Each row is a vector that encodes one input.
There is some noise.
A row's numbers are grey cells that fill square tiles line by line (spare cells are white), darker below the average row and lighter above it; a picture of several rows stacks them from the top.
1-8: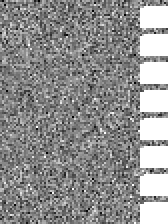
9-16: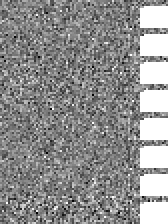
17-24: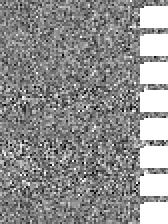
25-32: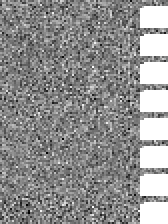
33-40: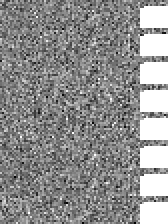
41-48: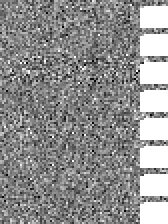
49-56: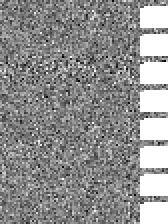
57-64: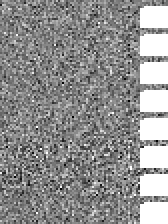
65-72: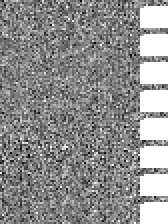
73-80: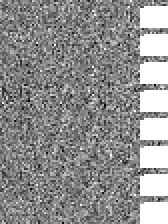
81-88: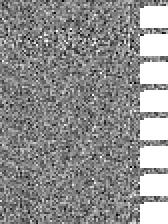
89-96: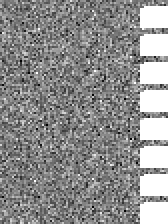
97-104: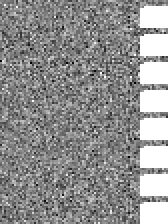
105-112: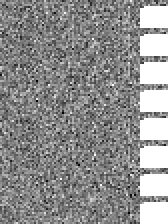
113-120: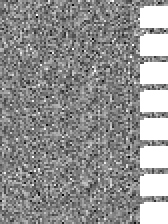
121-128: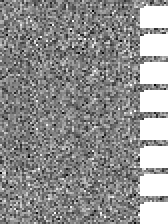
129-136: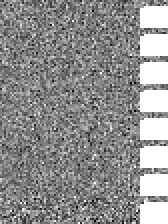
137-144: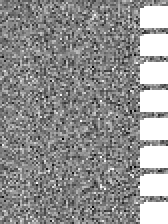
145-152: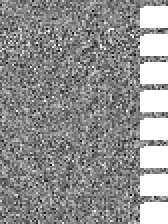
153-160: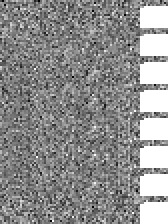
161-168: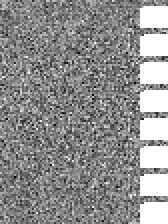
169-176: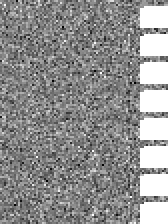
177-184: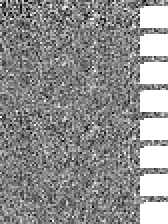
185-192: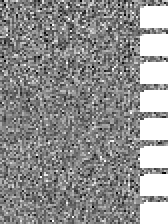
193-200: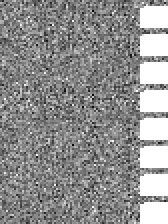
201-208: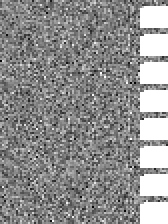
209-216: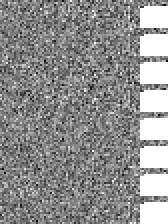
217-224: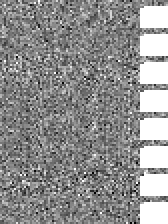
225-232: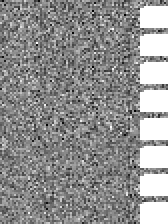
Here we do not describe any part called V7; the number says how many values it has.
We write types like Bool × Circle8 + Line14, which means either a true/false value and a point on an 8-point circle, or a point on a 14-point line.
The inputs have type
List3(Line5) + V7 × V7 × V7.
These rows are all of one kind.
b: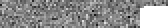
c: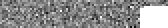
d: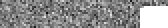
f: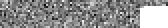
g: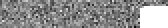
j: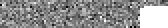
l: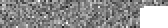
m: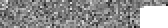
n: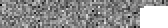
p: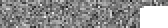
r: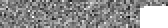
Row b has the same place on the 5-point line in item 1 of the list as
f, l, n and r.
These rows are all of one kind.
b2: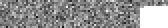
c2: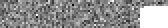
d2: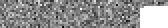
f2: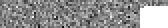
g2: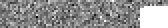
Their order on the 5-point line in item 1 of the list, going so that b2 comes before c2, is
f2, d2, b2, c2, g2.
